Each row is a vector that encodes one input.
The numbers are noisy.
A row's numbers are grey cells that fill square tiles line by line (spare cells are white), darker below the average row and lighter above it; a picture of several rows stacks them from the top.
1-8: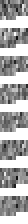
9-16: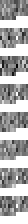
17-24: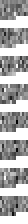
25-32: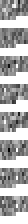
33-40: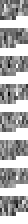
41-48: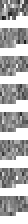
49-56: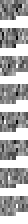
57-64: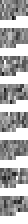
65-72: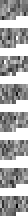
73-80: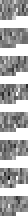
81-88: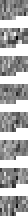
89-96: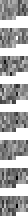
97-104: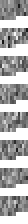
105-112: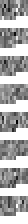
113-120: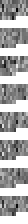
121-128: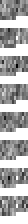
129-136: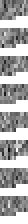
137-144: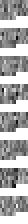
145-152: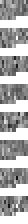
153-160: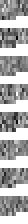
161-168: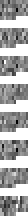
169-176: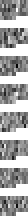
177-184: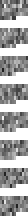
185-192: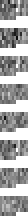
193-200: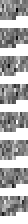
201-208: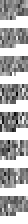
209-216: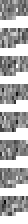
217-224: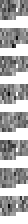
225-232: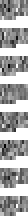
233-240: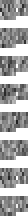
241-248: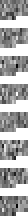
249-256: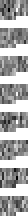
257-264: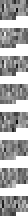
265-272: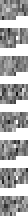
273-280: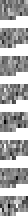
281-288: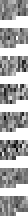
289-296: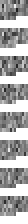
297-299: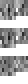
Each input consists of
a point on a 6-point line, together with either one of 6 labels, or three true/false values.
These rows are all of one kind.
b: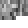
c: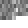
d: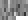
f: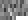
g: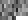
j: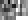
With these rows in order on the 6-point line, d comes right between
b and f.
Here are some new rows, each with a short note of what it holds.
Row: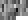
one of 6 labels and a point on a 6-point line
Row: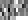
one of 6 labels and a point on a 6-point line
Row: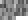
one of 6 labels and a point on a 6-point line
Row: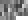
a point on a 6-point line and three true/false values
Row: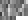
a point on a 6-point line and three true/false values
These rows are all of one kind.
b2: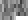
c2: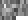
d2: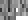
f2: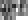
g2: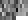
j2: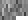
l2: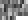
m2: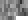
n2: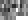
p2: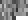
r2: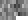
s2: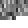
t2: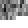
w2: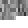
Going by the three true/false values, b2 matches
n2, r2 and s2.
